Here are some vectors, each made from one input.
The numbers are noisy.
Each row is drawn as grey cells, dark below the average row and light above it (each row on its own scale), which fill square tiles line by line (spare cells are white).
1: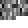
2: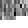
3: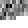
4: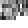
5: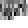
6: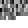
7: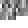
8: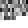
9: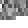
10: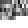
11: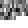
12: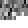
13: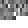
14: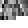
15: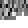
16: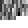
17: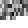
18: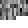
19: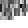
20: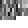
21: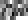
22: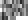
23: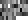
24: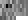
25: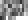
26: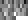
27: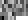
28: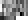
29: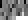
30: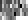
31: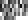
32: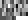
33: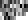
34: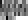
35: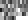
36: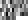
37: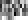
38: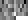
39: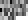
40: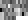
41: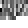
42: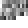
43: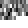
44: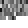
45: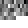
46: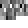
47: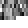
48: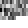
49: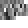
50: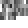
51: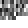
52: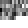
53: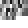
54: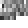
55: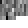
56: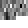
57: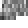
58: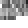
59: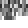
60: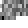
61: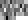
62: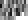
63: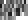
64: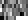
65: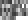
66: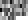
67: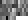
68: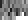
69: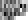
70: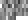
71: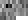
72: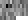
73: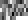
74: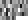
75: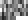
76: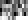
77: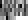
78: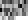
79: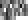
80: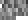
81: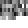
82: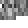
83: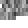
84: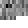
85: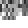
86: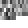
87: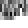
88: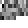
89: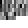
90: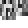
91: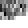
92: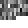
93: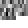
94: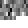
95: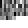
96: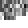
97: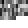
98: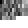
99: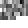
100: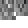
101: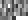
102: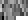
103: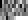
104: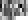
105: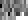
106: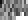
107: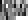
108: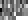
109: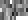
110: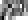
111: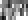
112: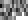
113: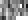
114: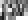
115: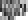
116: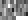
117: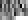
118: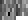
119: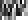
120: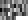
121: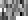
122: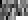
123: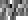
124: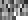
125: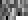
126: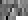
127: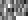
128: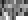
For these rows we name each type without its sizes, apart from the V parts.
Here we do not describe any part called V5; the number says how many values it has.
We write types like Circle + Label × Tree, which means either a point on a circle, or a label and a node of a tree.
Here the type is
(Bool × Bool × Bool + Line) × V5.
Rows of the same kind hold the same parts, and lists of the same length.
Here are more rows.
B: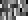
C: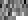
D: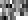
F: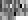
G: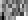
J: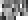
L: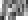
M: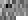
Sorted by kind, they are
B, C, F
D, G, J, L, M

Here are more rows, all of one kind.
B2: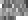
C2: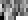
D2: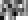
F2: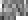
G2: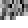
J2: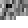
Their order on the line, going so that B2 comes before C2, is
B2, F2, C2, D2, G2, J2.
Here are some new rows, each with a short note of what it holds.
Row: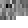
a point on a line and a value of V5
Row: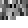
a point on a line and a value of V5
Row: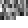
a point on a line and a value of V5
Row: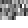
three true/false values and a value of V5
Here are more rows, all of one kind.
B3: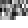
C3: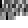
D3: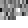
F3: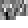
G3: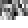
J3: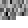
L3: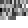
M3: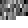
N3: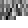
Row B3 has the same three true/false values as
D3, J3 and L3.
